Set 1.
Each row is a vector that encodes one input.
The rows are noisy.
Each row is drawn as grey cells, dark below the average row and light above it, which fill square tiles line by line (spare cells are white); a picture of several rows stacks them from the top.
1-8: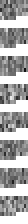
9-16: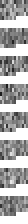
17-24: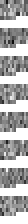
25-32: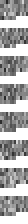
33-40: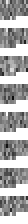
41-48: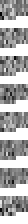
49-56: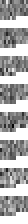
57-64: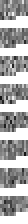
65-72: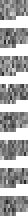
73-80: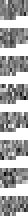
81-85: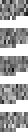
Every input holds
either a point on a 6-point line, or a point on an 8-point line.
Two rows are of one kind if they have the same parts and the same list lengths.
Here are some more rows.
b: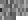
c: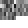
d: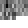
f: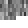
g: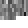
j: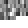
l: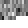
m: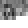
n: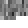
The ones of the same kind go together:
b, c, d, f, g, m, n
j, l

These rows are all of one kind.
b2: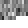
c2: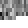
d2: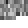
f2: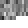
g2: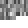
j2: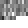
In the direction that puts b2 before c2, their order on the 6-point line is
b2, j2, f2, d2, g2, c2.
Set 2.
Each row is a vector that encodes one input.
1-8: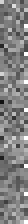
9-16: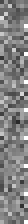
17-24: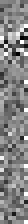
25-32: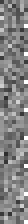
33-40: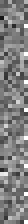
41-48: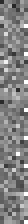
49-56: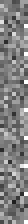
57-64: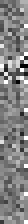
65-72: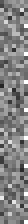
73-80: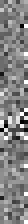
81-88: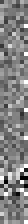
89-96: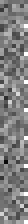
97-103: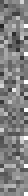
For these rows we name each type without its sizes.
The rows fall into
2 kinds.
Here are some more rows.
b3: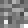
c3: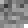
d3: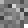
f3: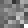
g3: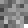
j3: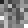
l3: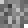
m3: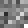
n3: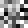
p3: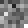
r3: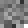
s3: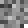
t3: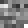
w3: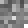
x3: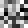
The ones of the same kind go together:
b3, c3, d3, f3, g3, j3, l3, m3, p3, r3, s3, t3, w3
n3, x3

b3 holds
a node of a tree and three true/false values.
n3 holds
a fixed value.
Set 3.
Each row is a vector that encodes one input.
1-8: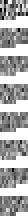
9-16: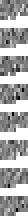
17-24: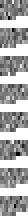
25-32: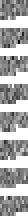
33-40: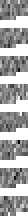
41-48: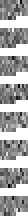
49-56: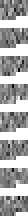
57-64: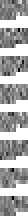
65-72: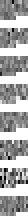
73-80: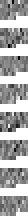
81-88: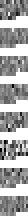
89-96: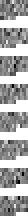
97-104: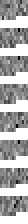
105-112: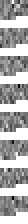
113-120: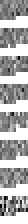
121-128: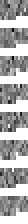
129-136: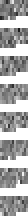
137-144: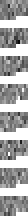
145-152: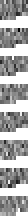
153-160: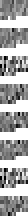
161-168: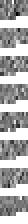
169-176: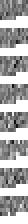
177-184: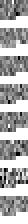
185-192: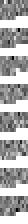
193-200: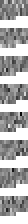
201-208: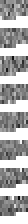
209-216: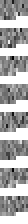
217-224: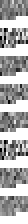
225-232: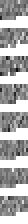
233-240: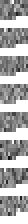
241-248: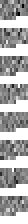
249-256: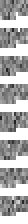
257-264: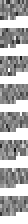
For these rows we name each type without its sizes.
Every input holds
either a fixed value, or a node of a tree and four true/false values.
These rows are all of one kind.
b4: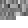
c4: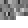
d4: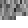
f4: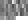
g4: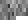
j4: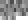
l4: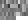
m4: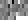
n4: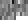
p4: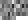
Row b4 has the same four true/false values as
c4, d4, l4 and m4.
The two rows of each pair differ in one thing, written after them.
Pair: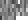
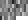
one of the four true/false values
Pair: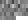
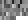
the node of the tree
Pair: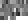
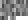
one of the four true/false values
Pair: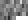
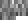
the node of the tree
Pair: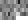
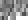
the node of the tree
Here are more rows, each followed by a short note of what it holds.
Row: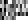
a fixed value
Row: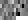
a node of a tree and four true/false values
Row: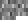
a node of a tree and four true/false values
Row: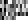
a fixed value
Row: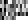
a fixed value
